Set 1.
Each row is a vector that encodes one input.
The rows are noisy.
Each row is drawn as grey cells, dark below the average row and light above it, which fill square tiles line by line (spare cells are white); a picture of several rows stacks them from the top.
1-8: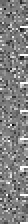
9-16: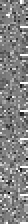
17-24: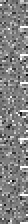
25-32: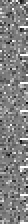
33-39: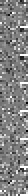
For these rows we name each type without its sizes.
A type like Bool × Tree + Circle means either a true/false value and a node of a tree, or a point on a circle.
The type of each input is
Bool × Label.
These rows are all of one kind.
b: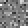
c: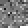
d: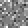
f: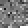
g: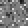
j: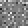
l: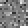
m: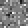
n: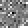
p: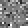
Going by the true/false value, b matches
d, j, l and n.
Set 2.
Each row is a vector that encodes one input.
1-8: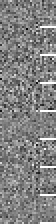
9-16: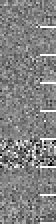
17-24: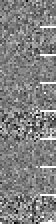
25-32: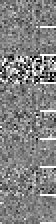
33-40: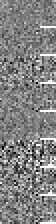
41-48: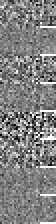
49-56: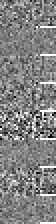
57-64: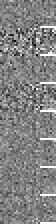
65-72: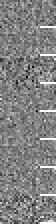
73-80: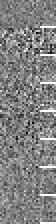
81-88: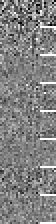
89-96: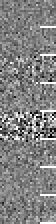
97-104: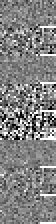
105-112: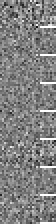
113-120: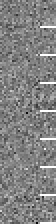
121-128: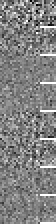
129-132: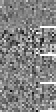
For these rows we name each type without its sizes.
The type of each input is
List(Line).
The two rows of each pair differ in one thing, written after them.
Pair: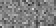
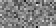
the place on the line in item 2 of the list
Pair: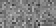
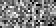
the place on the line in item 2 of the list
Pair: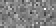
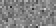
the place on the line in item 1 of the list
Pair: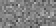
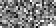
the place on the line in item 2 of the list
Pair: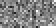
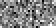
the place on the line in item 2 of the list
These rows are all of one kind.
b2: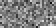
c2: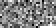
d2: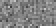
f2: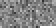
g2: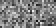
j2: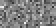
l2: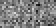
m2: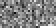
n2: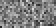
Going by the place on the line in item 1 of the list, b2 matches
c2, g2 and l2.
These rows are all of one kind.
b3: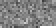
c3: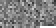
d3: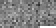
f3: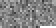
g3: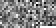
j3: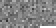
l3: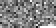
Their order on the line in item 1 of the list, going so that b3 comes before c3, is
j3, g3, f3, b3, l3, d3, c3.
